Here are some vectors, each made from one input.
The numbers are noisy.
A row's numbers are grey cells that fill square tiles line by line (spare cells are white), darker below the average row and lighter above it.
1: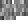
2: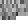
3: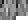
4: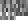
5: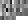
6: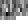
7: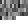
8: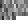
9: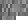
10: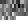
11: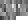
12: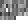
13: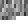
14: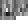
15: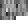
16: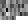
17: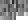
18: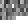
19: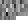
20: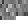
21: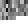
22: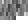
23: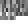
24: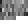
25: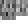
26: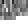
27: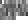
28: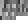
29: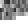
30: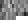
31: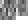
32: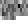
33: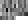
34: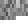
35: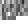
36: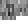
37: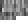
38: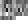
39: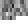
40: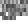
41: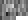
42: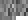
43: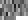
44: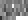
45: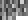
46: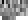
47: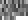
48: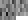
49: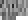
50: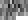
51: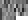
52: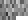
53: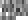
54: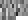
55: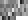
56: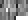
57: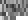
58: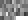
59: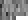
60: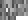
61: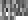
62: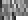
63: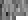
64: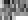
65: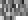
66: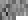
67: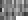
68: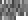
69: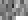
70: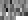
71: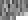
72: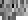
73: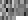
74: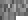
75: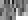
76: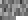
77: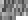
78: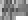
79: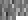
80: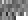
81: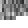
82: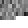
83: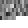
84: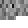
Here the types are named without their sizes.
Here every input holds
a node of each of two trees and four true/false values.
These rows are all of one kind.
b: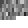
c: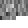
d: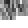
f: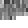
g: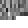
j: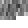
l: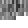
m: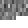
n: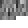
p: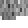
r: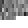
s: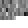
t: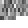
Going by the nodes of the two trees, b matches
n, p and r.
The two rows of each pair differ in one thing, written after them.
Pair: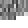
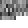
the node of one of the two trees
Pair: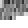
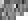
one of the four true/false values
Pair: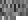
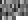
one of the four true/false values
